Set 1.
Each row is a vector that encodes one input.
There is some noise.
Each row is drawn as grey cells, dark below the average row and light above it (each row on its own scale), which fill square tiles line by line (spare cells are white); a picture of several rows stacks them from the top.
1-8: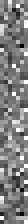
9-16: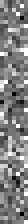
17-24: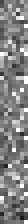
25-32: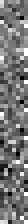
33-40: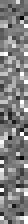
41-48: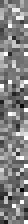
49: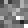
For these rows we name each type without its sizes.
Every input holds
a point on a line.
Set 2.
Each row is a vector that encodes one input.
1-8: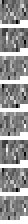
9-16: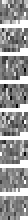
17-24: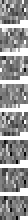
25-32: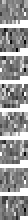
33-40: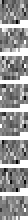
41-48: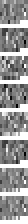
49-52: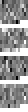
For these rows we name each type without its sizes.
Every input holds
a point on a line.
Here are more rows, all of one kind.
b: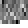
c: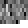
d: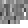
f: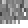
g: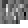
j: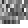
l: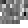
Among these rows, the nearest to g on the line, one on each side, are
b and c.
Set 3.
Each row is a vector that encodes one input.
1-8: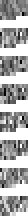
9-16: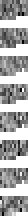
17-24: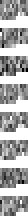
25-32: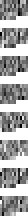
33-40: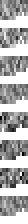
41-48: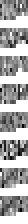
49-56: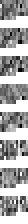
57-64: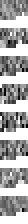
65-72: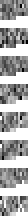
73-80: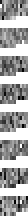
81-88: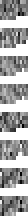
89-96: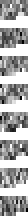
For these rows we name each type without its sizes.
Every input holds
three true/false values.
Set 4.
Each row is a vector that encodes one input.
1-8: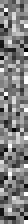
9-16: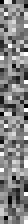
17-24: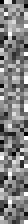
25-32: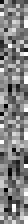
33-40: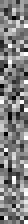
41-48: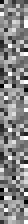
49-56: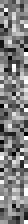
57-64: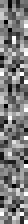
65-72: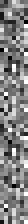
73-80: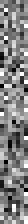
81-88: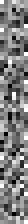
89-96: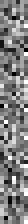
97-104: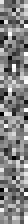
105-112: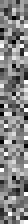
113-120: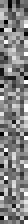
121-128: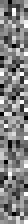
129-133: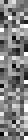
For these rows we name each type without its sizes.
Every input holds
a node of a tree.
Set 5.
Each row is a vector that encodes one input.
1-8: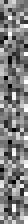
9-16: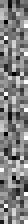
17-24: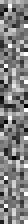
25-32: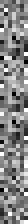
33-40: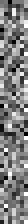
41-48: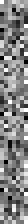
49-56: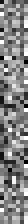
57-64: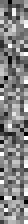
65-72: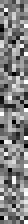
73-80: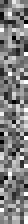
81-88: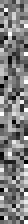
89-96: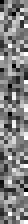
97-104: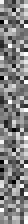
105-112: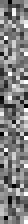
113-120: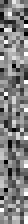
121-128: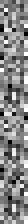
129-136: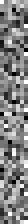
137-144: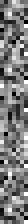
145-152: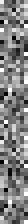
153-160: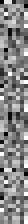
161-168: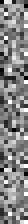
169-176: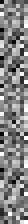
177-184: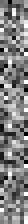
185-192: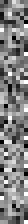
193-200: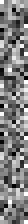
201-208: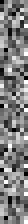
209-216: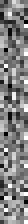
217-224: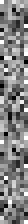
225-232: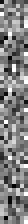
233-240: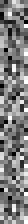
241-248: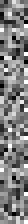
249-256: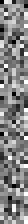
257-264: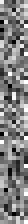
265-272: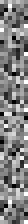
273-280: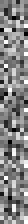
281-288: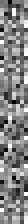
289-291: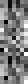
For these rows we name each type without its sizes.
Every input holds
a node of a tree.
